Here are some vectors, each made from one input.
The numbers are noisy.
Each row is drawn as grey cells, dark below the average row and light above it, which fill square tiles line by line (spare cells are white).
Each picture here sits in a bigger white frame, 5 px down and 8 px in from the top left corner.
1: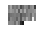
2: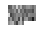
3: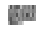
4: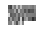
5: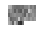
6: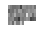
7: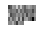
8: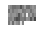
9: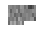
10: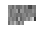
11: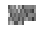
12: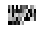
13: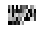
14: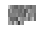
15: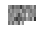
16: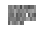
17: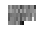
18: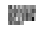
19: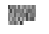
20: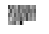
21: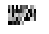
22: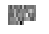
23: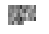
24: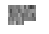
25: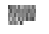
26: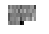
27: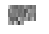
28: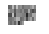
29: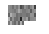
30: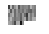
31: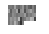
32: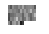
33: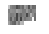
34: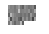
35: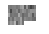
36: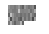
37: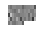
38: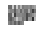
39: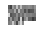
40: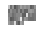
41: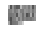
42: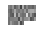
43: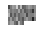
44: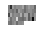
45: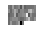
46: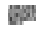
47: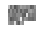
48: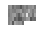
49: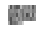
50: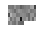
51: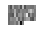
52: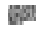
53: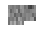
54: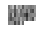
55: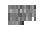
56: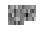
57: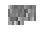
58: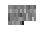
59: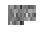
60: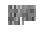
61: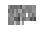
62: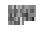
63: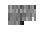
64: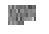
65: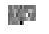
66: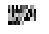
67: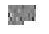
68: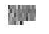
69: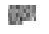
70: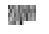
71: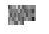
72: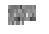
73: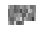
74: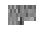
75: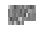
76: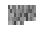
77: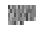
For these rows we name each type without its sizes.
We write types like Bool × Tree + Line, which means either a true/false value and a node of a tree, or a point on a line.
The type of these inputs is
Label × Line × Line + Unit.
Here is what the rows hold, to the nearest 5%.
About 5% of them hold a fixed value. The rest hold a label and a point on each of two lines.
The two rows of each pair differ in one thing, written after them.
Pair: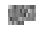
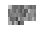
the place on one of the two lines
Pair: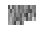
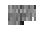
the label
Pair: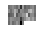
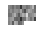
the label
